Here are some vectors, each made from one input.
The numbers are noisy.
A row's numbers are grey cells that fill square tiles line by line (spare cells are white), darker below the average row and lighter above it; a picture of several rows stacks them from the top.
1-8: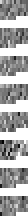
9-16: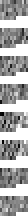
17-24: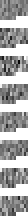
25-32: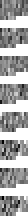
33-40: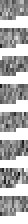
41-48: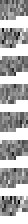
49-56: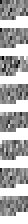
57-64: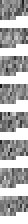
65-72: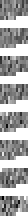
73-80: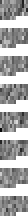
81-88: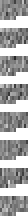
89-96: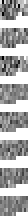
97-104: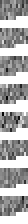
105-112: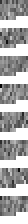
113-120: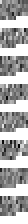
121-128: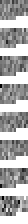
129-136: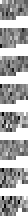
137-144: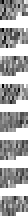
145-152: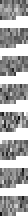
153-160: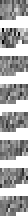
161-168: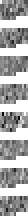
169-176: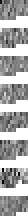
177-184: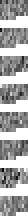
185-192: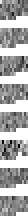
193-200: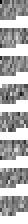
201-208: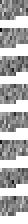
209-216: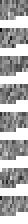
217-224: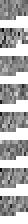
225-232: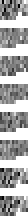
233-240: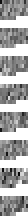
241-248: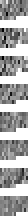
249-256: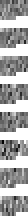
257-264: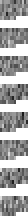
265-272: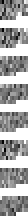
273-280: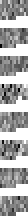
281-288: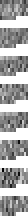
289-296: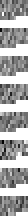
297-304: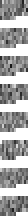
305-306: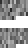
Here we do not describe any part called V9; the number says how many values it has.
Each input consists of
a node of a 12-node tree, together with a list of up to two items, each a true/false value and a value of V9.
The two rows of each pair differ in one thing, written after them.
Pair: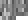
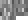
the true/false value in item 1 of the list
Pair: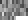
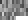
the value of V9 in item 2 of the list
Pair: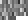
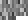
the value of V9 in item 1 of the list
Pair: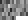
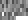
the node of the tree
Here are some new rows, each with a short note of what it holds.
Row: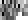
a node of a 12-node tree, together with the empty list
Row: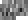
a node of a 12-node tree, together with a list of one item
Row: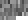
a node of a 12-node tree, together with a list of one item
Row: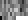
a node of a 12-node tree, together with a list of one item
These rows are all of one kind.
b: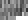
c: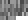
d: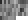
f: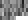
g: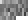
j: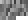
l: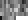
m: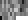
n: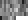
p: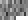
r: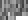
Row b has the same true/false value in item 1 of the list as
c, d, m and r.
